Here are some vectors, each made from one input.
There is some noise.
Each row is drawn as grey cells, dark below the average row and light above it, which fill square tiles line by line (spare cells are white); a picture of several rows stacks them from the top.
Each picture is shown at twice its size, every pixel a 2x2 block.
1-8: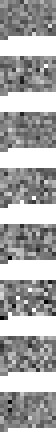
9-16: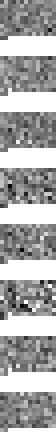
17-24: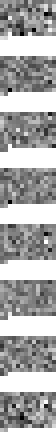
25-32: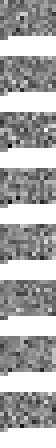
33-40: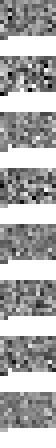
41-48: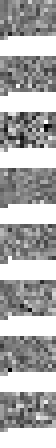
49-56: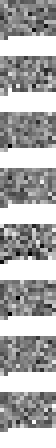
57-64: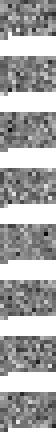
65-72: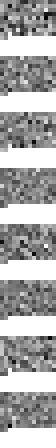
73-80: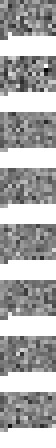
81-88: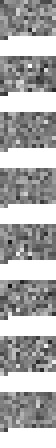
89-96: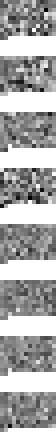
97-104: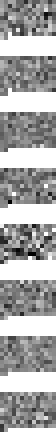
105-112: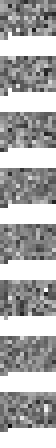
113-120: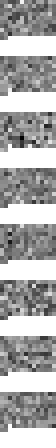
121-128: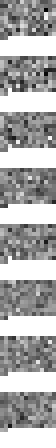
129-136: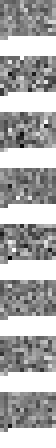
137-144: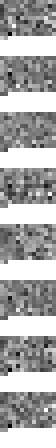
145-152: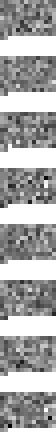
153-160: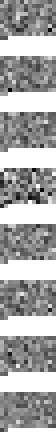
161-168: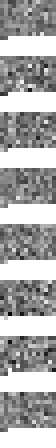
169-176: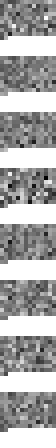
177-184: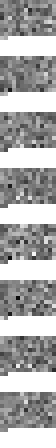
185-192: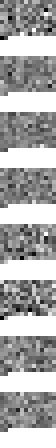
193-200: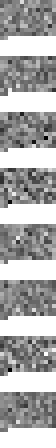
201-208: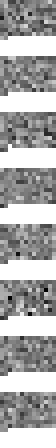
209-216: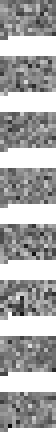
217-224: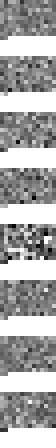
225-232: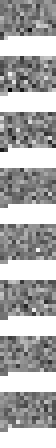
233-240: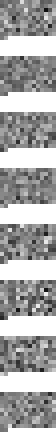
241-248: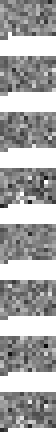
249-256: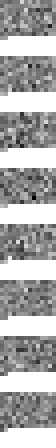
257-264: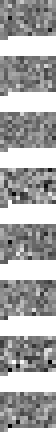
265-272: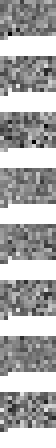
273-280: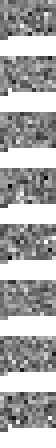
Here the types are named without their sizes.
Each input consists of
a list of points on a circle.
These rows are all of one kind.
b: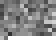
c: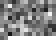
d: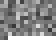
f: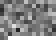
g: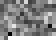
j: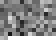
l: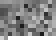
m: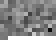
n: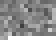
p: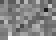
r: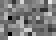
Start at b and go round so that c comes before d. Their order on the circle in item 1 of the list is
b, l, g, j, f, c, r, m, d, p, n.
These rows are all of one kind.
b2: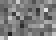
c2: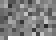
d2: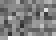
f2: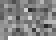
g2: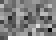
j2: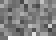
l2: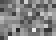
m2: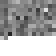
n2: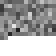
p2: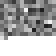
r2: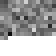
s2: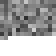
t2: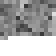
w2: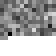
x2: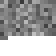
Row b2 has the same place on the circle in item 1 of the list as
m2, r2, s2 and w2.
